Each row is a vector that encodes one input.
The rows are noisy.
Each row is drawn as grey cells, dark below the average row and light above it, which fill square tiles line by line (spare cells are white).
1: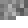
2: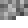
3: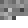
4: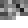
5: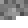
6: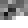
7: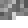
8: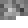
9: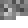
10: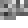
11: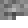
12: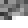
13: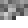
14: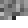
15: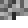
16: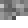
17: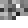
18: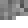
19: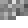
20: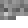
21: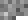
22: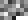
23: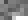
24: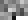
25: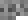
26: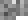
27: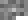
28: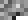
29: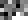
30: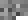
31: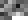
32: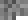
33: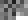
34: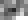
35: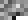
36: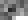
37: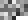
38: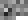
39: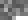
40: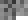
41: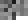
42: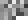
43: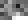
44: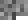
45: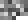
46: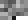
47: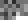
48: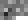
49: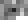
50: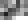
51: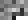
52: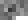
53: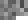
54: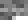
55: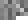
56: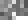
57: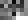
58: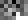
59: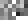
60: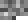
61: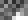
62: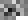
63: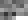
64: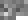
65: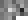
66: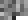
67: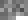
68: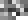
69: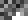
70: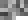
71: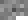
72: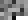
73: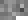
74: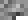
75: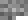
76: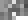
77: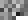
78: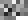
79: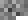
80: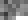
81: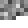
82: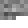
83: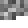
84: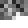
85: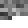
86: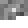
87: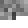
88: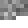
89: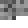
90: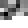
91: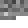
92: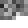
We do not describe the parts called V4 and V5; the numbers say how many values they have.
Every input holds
a value of V5, together with either a point on each of two 3-point lines, or a true/false value and a value of V4.
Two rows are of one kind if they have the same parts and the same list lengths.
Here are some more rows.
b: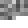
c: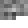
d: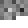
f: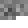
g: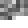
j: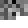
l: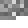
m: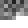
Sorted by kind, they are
b, g, m
c, d, f, j, l

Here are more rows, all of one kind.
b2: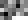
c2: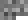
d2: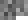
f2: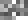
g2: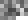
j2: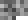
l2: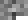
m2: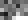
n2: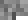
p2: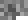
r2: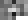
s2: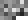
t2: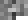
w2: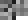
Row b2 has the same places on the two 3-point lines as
f2, j2, r2 and w2.
